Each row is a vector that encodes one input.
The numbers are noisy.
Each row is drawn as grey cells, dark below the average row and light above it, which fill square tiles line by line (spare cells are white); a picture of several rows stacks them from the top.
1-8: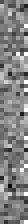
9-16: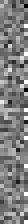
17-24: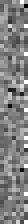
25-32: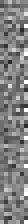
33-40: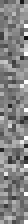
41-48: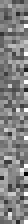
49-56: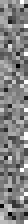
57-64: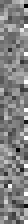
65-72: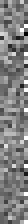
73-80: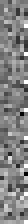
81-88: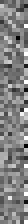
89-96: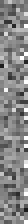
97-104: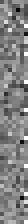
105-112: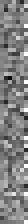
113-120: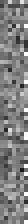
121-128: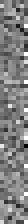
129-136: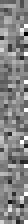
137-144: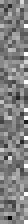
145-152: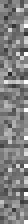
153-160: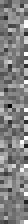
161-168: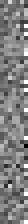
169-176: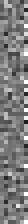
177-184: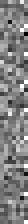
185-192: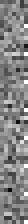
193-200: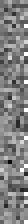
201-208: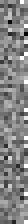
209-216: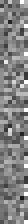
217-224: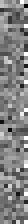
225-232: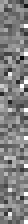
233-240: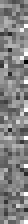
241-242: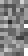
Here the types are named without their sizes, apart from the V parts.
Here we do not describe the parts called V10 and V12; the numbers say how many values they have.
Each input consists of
a true/false value and a value of V12, together with either a point on a line, or a value of V10.
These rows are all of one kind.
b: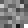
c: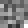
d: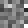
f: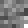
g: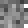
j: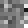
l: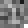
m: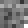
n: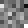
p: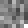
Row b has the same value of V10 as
f, l and m.
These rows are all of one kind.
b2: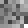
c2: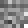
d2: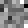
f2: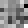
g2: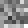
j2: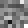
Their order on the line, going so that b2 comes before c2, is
g2, f2, d2, b2, j2, c2.
